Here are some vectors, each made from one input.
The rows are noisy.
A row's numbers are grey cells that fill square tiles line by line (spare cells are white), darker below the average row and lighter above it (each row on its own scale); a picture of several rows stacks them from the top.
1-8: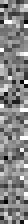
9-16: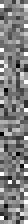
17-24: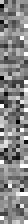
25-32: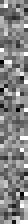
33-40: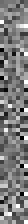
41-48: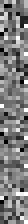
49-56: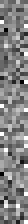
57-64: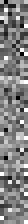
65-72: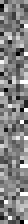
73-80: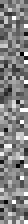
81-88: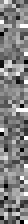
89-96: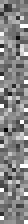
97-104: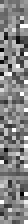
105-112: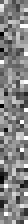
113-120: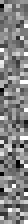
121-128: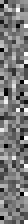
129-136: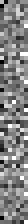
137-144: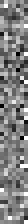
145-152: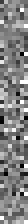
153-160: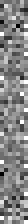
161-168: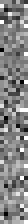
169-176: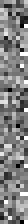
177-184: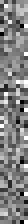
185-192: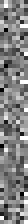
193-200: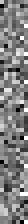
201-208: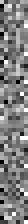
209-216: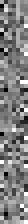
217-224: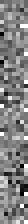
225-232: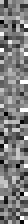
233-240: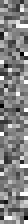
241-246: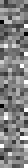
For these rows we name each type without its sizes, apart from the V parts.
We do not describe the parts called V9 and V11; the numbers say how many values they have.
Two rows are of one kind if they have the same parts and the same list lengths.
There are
2 kinds of row.
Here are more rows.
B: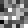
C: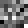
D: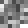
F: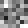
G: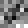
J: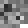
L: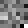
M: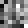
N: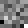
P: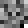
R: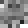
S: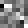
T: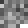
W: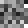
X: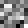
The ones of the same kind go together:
B, C, L, M, N, P, S, W, X
D, F, G, J, R, T

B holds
a point on a circle, a true/false value and a value of V11.
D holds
a value of V9 and a value of V11.
